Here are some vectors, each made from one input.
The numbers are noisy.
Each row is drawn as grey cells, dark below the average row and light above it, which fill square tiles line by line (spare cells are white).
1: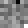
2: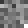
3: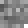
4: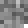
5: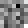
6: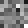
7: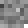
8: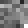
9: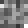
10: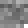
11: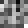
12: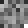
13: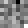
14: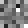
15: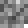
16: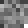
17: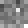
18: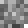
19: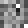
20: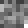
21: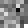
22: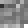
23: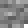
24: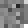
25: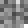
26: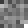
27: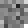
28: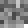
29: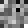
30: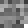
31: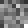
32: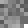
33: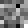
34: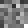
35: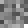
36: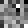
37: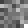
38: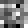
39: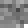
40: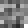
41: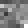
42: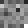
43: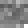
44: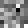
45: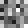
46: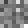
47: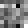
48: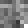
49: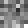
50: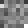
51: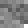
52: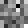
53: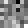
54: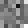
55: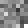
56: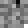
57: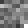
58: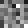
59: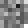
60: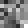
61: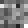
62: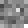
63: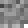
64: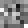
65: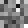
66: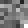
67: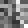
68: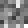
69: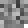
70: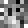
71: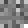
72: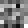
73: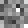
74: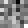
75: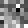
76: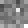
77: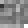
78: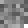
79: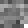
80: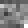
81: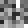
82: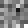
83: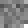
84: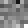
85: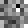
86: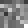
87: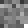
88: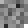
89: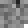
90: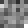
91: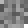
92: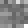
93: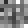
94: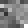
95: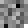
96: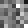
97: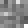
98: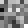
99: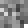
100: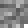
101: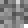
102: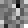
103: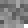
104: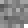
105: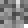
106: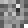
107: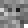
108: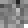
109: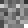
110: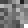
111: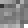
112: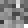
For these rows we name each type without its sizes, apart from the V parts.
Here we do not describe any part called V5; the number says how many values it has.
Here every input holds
either a true/false value and a value of V5, or a list of points on a line.
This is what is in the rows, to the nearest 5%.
About 35% of them hold a true/false value and a value of V5. The rest are lists of points on a line.
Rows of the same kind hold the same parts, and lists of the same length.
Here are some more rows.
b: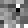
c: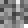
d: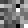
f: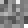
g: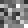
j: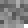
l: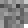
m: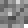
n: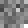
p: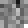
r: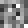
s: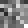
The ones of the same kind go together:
b, f, l, m
c, j, n, p
d, g, s
r

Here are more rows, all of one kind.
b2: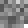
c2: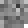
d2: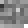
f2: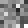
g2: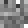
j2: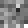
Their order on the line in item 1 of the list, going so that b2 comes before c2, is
f2, g2, j2, b2, c2, d2.
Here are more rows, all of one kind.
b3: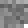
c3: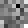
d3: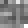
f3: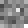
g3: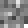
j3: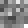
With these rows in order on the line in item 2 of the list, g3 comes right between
f3 and j3.
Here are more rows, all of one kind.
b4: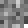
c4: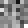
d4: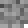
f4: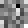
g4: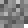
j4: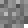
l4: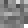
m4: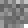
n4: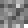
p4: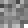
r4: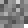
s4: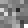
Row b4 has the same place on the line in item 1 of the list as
g4, j4, r4 and s4.
